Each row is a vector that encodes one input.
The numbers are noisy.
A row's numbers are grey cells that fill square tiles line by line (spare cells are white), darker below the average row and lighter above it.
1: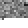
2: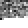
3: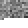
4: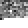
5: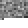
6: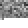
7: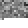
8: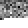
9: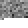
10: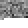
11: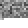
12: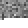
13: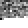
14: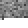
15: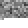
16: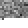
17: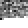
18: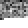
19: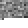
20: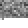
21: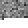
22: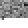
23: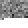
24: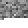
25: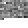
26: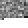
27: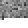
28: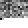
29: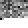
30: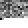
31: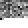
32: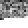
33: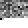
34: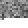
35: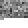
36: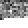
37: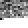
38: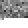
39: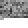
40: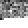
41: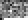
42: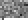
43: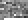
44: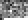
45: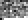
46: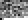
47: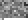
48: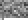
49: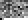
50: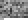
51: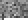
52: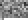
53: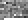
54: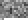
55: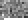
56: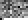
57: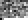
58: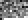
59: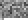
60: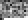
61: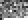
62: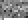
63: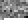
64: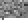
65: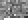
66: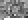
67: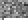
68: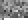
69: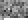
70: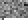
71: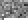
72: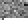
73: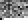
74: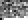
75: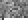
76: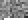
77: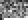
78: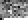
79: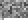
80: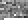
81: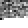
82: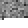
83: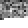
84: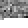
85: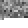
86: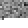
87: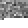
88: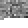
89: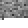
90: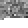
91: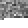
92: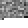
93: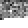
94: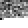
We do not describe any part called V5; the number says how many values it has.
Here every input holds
either a point on a 6-point circle, a true/false value and a value of V5, or a point on each of two 4-point lines.
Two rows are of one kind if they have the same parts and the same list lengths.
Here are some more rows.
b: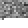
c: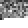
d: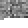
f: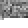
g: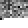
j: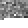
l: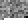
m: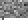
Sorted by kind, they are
b, d, f, j, l, m
c, g

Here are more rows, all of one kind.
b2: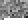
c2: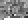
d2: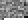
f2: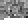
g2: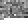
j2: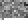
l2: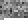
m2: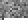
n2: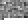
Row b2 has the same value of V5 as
c2, f2 and m2.
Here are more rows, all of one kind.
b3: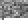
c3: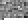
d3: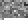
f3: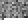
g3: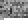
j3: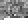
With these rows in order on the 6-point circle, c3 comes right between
f3 and j3.
